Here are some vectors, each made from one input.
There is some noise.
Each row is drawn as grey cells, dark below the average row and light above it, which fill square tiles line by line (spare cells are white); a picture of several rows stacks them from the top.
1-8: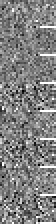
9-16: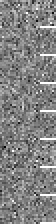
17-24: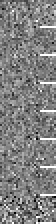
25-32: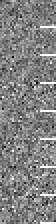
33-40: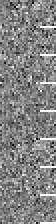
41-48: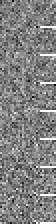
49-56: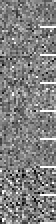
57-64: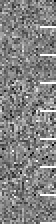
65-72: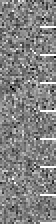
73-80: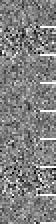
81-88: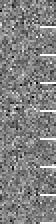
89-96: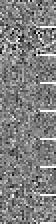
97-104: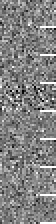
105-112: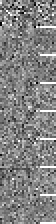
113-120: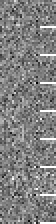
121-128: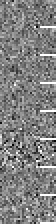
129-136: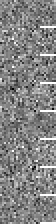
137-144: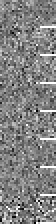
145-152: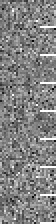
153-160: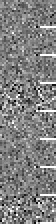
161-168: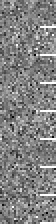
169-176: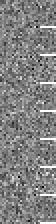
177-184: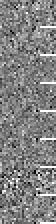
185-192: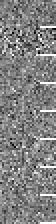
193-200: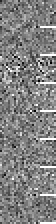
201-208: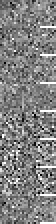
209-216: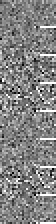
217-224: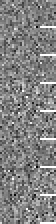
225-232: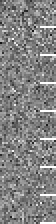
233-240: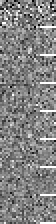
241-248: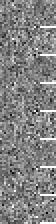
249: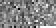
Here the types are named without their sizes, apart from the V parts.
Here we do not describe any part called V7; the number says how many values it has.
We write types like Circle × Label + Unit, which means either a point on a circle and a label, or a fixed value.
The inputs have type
(Bool × Bool × Bool × Bool × Bool + Unit) × (Tree + V7).
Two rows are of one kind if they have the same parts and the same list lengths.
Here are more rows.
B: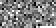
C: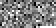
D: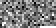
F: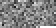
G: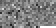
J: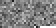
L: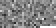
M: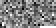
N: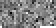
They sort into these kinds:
B, C
D, M
F, N
G, J, L

